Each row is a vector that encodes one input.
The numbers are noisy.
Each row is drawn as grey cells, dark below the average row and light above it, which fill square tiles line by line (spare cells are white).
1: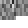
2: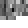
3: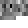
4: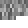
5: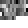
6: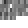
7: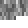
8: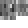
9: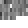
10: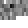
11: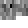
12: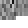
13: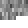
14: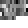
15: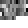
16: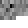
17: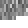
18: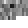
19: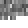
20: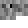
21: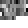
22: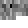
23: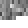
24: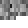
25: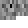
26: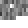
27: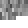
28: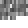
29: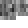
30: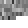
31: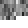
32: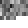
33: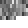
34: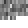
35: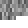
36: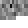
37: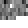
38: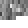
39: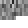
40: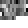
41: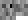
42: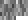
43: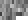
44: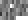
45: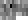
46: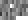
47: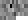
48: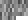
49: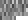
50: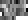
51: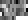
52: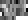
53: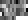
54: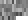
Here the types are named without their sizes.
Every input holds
either a fixed value, or a point on each of two lines and a true/false value.
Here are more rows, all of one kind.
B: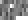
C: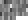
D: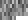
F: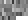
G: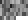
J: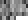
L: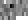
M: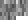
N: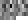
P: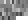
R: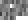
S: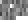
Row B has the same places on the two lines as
R and S.
